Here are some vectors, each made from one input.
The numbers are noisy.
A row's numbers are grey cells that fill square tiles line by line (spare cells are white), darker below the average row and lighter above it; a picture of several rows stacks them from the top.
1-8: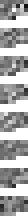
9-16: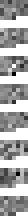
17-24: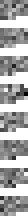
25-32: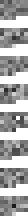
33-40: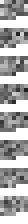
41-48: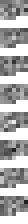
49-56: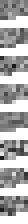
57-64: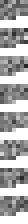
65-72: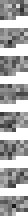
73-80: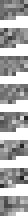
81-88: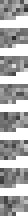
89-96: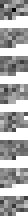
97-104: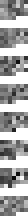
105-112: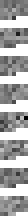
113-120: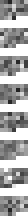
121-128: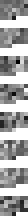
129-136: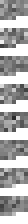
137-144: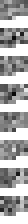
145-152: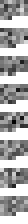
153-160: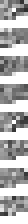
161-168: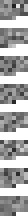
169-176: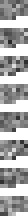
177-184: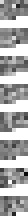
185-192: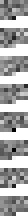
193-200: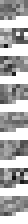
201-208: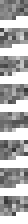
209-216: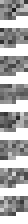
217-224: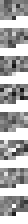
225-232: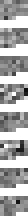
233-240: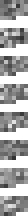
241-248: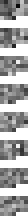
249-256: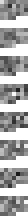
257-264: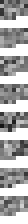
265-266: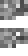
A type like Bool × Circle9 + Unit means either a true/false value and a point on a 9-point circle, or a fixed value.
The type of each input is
Bool × Circle8 + Line8.
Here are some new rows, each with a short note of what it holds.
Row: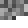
a point on an 8-point line
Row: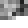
a point on an 8-point circle and a true/false value
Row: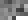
a point on an 8-point line
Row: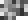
a point on an 8-point circle and a true/false value
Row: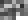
a point on an 8-point line
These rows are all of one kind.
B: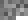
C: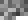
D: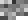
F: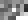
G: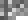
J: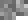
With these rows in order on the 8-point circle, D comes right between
B and J.
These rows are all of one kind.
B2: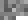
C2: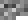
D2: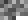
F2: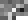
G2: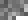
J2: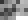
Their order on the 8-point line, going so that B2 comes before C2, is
D2, B2, J2, C2, F2, G2.
